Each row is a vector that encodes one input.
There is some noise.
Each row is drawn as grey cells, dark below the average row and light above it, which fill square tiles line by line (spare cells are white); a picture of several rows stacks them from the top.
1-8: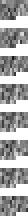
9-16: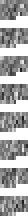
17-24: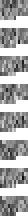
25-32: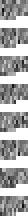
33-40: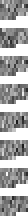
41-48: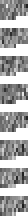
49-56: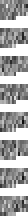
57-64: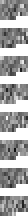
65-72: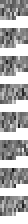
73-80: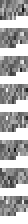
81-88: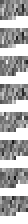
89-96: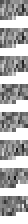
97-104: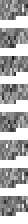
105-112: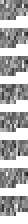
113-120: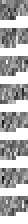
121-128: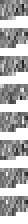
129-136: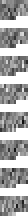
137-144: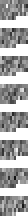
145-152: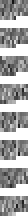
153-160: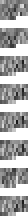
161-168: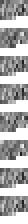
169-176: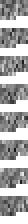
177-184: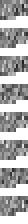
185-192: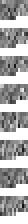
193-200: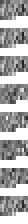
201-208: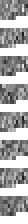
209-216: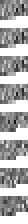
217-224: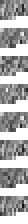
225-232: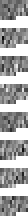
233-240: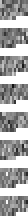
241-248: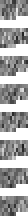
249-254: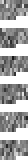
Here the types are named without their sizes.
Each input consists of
either a label, or a point on a line, or a node of a tree.
